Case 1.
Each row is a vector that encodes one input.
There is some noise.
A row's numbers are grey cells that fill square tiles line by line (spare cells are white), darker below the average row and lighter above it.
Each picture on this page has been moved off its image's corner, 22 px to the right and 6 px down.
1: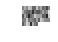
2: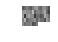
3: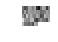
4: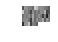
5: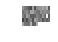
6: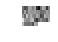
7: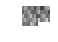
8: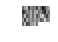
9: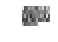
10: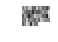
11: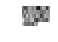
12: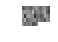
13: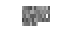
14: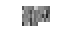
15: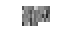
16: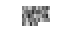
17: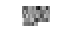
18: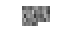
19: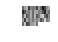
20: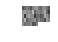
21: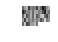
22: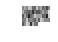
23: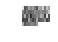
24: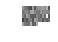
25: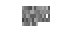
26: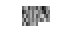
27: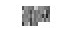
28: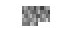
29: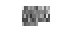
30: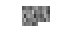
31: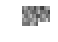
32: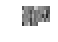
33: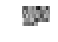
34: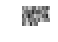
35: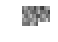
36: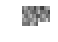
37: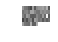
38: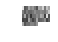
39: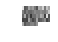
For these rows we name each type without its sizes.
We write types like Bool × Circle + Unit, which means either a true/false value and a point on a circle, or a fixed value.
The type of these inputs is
Tree.
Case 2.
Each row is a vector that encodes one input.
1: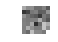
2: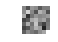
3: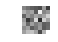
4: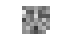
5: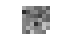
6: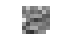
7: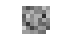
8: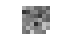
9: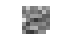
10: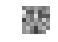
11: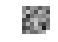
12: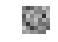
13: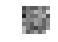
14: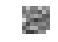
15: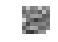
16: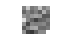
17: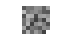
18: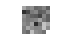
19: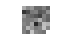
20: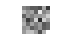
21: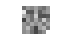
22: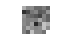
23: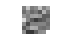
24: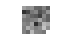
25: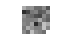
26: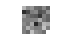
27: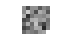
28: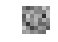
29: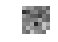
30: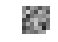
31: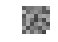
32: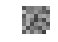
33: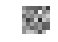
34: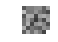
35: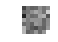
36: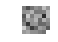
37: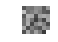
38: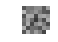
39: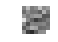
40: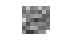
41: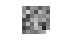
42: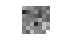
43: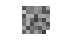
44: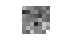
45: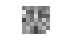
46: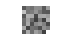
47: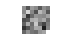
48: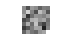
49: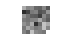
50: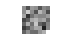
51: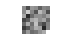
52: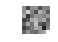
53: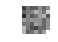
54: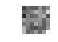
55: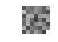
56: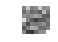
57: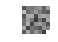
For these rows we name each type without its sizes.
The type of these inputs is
Label.
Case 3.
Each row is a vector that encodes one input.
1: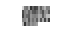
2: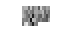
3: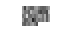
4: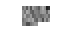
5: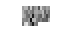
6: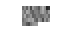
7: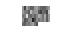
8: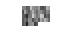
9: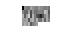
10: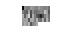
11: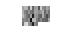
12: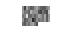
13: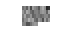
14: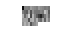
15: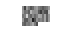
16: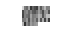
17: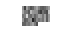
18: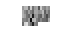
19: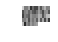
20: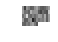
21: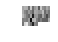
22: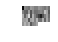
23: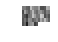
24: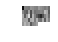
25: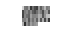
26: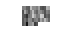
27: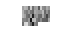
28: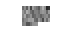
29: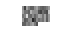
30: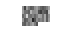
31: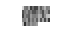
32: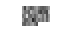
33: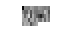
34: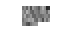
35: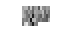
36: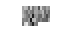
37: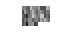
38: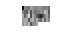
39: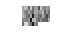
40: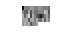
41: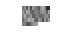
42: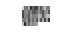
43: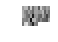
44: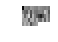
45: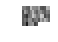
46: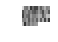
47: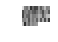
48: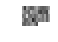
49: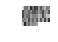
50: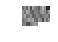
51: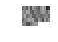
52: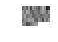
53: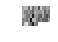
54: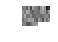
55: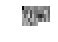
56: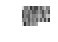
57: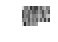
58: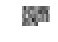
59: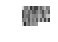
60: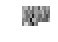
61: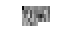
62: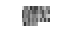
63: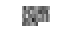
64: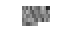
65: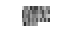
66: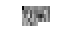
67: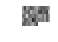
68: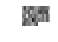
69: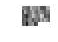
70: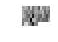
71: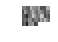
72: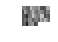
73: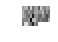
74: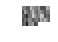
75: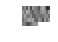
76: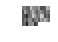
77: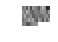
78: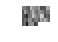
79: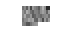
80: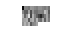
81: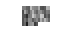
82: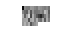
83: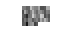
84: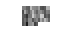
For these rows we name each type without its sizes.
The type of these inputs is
Label.
